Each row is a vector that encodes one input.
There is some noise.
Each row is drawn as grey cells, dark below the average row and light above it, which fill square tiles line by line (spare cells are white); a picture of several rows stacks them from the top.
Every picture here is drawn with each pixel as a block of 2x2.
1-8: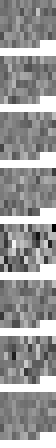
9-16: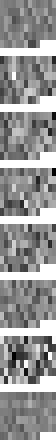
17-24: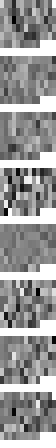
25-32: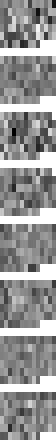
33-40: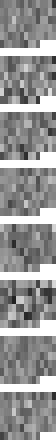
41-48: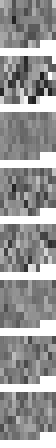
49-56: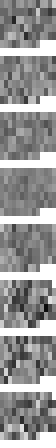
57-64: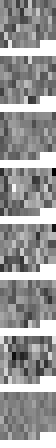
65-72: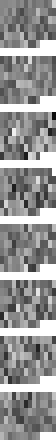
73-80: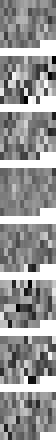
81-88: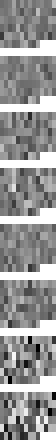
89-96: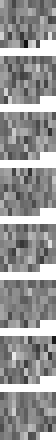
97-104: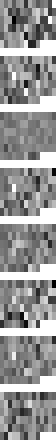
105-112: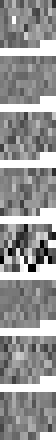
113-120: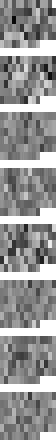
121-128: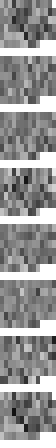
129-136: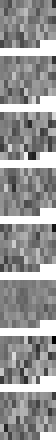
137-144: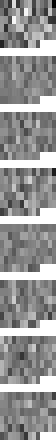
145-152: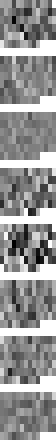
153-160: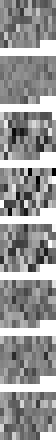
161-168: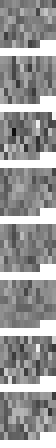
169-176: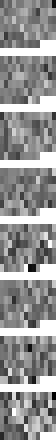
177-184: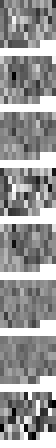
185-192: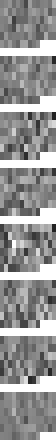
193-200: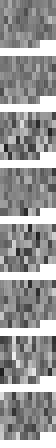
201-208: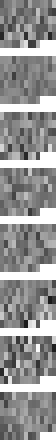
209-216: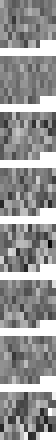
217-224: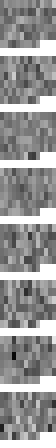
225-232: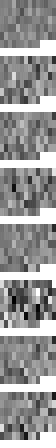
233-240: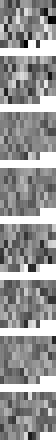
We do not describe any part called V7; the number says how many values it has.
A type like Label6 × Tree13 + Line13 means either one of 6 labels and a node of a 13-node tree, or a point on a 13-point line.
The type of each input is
Bool × Line10 + Line5 × List2(V7).
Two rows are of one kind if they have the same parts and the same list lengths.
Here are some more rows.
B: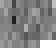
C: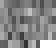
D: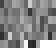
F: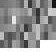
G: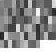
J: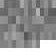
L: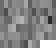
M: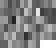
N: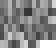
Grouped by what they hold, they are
B, C, M
D
F
G, J, L, N

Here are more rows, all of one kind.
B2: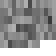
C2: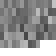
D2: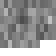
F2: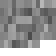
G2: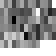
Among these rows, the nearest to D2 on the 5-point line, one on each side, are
F2 and G2.
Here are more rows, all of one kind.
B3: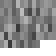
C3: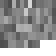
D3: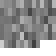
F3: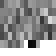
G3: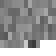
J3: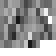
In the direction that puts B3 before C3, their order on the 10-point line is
D3, G3, F3, B3, C3, J3.
